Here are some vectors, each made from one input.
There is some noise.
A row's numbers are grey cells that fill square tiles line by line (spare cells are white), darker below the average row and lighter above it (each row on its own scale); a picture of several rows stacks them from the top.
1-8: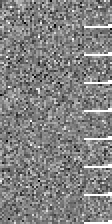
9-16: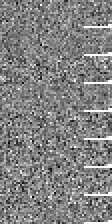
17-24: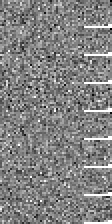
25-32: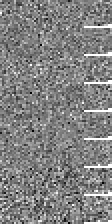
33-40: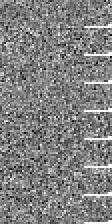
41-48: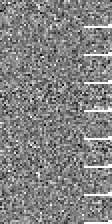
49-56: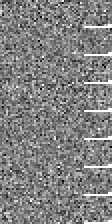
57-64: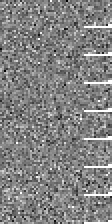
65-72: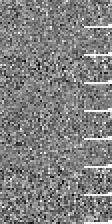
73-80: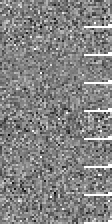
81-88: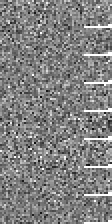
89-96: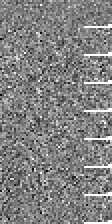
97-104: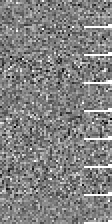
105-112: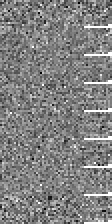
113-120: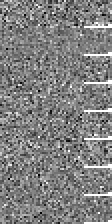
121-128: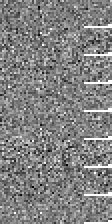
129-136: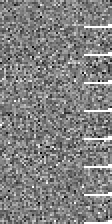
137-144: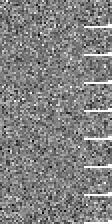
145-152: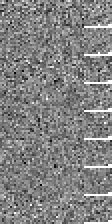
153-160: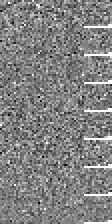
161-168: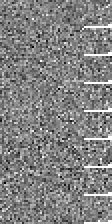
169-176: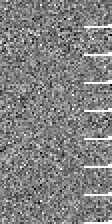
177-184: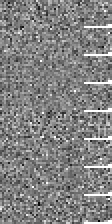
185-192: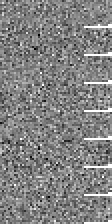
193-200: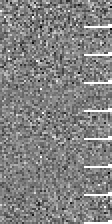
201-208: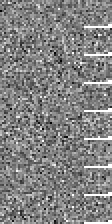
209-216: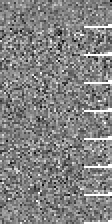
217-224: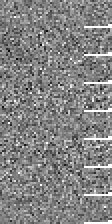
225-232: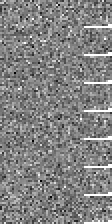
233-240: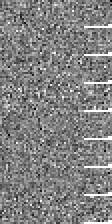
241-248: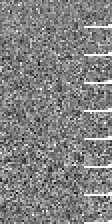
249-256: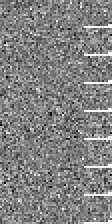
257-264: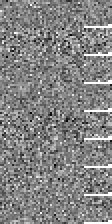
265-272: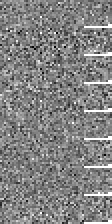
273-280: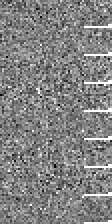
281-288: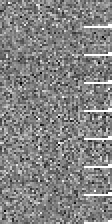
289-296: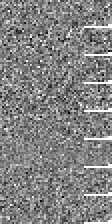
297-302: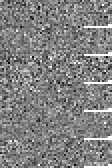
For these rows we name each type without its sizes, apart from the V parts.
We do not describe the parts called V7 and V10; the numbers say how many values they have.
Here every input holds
a value of V10, together with either a point on a circle and a value of V7, or a point on a line, a true/false value and a value of V10.
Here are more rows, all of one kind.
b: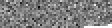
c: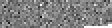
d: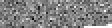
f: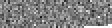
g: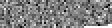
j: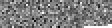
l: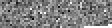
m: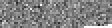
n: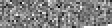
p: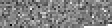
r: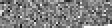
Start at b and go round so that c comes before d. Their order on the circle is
b, n, c, m, g, p, d, r, f, l, j.
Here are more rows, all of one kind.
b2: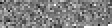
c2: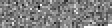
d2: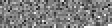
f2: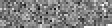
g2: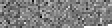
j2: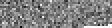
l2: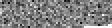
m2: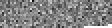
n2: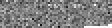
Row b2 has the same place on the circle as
g2, j2 and n2.
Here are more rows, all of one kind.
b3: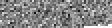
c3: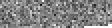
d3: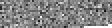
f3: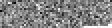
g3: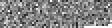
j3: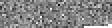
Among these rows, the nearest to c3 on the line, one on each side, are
b3 and f3.
